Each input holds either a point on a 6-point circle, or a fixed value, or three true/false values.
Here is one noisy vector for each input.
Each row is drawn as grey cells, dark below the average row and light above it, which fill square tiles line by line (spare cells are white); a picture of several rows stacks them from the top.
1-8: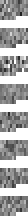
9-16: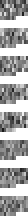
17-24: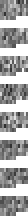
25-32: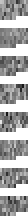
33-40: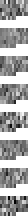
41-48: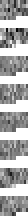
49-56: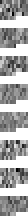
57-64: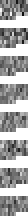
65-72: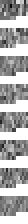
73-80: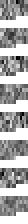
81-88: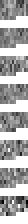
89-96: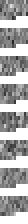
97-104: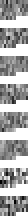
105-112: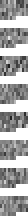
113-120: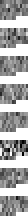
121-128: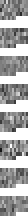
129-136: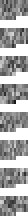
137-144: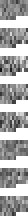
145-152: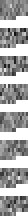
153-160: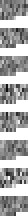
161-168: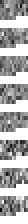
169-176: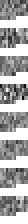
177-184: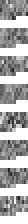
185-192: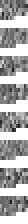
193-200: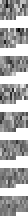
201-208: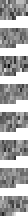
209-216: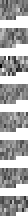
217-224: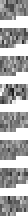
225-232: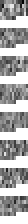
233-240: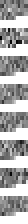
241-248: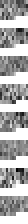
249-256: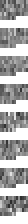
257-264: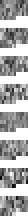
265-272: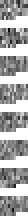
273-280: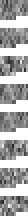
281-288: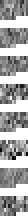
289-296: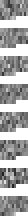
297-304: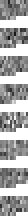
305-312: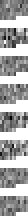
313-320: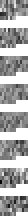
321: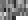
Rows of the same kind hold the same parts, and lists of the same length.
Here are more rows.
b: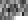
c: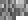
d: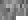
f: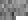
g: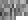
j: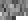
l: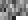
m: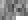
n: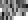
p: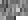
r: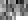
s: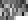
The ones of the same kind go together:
b
c, d, f, g
j, l, m, n, p, r, s

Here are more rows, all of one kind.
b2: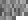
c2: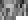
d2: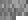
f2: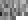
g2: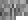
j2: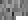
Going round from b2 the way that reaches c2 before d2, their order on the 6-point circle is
b2, g2, c2, f2, j2, d2.
